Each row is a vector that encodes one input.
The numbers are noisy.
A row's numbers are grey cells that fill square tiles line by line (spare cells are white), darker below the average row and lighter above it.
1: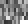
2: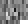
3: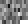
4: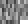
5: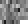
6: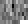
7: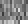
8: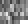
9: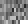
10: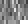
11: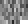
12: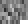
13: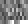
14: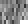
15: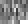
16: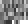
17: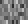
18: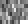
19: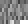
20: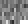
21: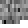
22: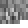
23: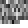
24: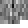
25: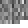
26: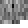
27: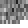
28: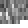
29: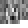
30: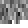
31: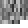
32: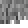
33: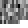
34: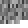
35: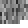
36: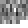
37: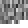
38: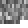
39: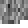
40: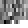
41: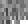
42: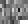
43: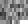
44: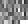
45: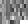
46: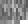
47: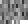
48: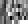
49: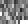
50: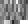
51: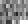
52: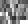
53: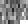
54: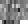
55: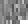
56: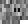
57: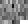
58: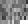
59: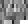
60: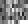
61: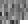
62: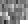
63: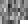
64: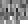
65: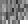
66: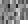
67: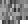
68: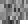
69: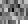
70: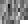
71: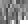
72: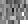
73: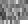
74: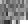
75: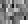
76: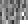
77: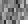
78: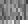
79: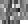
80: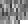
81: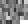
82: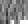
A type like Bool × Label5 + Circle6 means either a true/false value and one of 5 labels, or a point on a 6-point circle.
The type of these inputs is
Label6 × (Label6 + Line5).
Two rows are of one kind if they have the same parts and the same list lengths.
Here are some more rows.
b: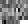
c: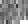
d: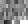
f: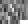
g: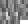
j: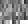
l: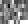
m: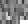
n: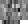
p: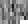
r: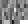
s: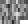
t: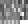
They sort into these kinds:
b, c, f, g, m, p, r, s
d, j, l, n, t

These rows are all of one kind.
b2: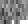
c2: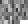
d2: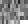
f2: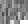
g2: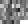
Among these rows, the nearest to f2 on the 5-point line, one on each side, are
b2 and c2.
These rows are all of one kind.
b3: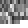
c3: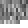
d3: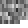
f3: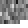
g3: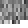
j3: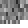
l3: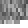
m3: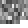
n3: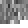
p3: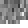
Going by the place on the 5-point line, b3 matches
m3 and p3.
